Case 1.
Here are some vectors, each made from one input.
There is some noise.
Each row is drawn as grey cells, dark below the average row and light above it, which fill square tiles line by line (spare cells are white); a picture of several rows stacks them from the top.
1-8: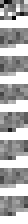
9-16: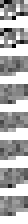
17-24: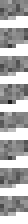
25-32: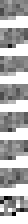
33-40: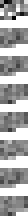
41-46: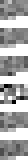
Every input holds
a list of up to two points on a 4-point line.
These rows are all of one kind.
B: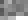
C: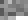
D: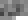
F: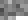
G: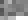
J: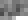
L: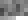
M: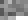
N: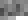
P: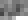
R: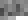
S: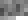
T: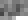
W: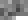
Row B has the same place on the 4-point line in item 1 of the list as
C, G and M.
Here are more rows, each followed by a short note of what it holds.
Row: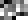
the empty list
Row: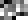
the empty list
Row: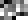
the empty list
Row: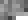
a list of one item
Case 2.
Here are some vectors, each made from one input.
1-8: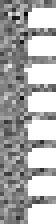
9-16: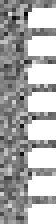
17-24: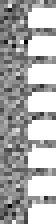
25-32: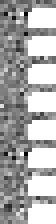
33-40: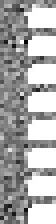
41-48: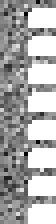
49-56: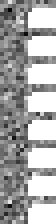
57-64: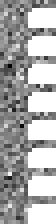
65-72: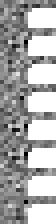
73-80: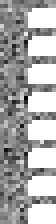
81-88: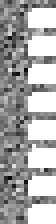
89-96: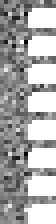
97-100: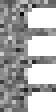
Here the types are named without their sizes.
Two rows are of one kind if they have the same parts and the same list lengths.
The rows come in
2 kinds.
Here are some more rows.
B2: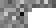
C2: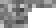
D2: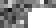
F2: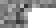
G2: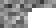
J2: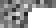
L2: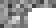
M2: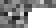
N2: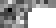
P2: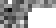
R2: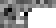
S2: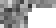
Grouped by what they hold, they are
B2, C2, D2, F2, J2, M2, P2, S2
G2, L2, N2, R2

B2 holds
a point on a line and a node of a tree.
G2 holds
a point on a line.
